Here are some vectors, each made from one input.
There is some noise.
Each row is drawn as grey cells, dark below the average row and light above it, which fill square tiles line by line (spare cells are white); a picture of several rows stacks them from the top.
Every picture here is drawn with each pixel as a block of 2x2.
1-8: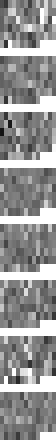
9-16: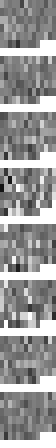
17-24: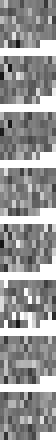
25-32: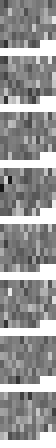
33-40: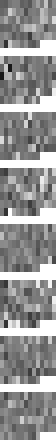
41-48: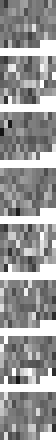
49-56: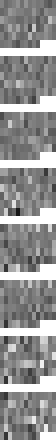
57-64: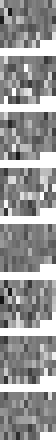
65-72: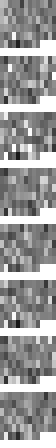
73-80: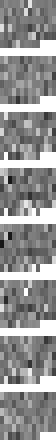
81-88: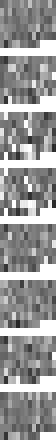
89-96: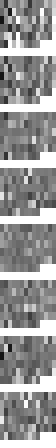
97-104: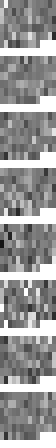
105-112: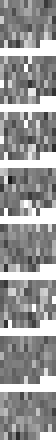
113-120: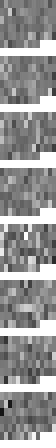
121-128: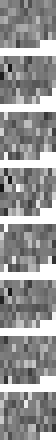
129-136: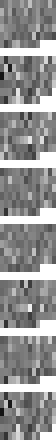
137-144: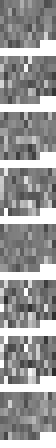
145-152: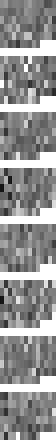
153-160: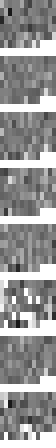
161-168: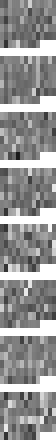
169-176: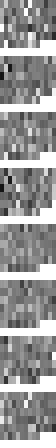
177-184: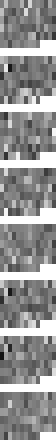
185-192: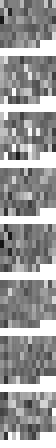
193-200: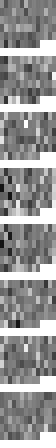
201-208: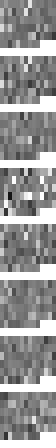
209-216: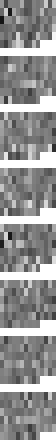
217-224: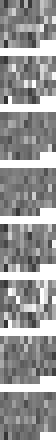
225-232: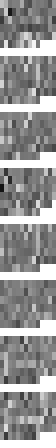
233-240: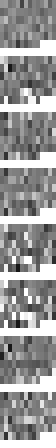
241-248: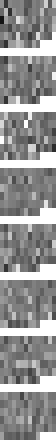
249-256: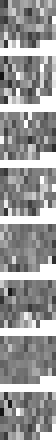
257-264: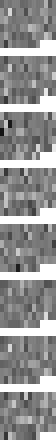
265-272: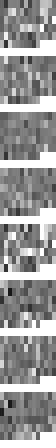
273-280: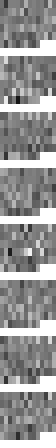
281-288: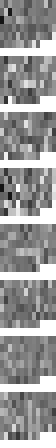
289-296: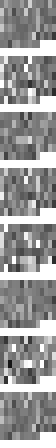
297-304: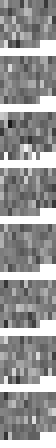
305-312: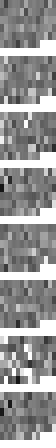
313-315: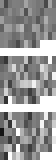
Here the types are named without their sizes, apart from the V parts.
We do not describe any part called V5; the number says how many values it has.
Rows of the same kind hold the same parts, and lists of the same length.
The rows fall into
4 kinds.
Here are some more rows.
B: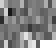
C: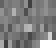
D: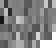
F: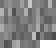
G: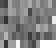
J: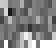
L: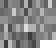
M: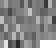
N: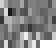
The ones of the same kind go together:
B, D, J, N
C
F, G
L, M

